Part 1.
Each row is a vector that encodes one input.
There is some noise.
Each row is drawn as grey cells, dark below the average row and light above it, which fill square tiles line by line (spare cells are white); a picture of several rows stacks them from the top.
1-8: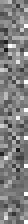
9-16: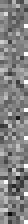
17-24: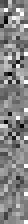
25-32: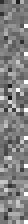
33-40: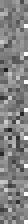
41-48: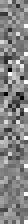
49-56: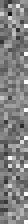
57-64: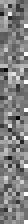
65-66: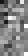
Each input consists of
a point on a 5-point line, together with either a fixed value, or a node of an 8-node tree.
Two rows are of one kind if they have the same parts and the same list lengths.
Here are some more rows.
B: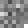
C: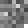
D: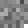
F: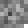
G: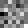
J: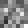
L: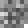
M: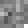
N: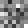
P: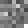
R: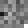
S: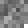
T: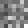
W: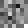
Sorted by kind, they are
B, C, D, F, J, L, M, N, P
G, R, S, T, W

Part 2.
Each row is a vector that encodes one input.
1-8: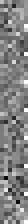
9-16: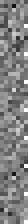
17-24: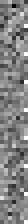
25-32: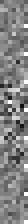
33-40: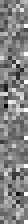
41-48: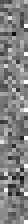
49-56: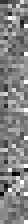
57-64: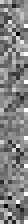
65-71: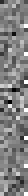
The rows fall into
2 kinds.
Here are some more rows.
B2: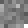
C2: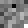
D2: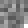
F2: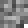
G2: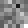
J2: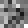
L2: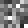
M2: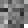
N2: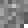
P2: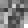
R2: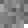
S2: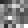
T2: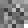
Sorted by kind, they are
B2, J2, L2, N2, R2, S2
C2, D2, F2, G2, M2, P2, T2

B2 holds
a point on a 10-point line.
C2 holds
a point on a 10-point line and a node of a 7-node tree.
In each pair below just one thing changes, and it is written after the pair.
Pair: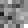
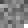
the place on the 10-point line
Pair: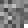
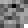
the place on the 10-point line
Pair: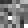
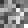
the place on the 10-point line
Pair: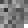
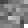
the place on the 10-point line
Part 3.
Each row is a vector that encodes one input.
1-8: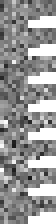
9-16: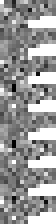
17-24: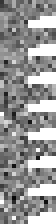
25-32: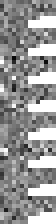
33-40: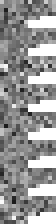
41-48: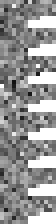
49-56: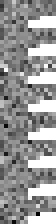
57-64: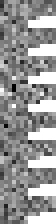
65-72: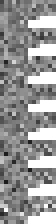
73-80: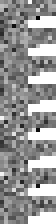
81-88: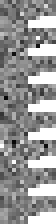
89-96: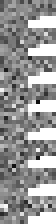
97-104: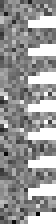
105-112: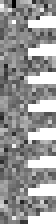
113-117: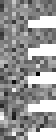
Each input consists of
either a point on a 13-point circle, or a node of a 10-node tree.
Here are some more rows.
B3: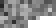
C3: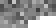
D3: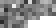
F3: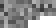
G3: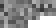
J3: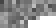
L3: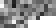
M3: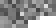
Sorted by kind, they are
B3, C3, F3, G3, J3, M3
D3, L3

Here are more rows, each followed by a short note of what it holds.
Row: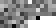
a point on a 13-point circle
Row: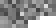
a node of a 10-node tree
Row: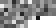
a point on a 13-point circle
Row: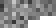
a node of a 10-node tree
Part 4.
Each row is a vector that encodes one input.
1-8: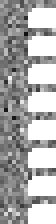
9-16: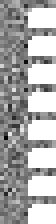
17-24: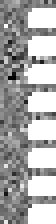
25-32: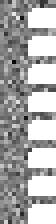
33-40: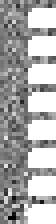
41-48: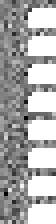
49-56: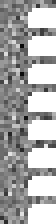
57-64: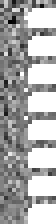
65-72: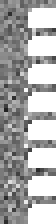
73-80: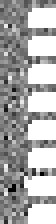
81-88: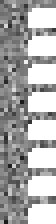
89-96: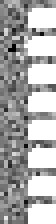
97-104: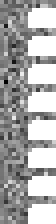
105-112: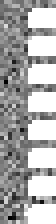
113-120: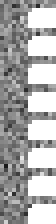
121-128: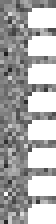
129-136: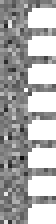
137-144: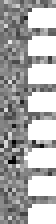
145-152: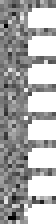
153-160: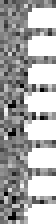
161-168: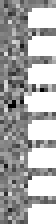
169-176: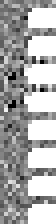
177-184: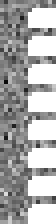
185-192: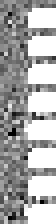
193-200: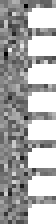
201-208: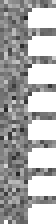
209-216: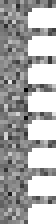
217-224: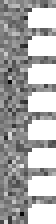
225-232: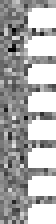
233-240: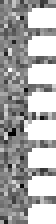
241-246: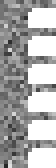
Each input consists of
a true/false value, together with either a fixed value, or a node of a 16-node tree.
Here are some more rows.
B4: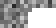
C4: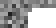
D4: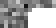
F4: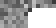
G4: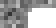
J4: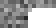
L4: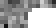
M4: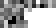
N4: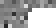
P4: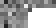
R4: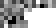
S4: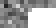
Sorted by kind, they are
B4, C4, D4, F4, G4, J4, L4, N4, P4, S4
M4, R4

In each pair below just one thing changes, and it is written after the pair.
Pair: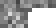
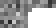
the node of the tree
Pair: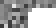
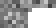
the true/false value
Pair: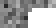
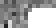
the true/false value
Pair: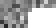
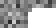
the node of the tree
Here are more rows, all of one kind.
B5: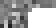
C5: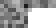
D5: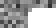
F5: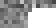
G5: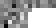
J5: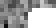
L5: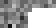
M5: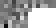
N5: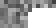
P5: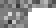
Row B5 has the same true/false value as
C5 and L5.
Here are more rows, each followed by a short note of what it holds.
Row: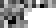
a true/false value
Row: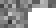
a node of a 16-node tree and a true/false value
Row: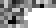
a true/false value
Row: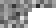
a node of a 16-node tree and a true/false value
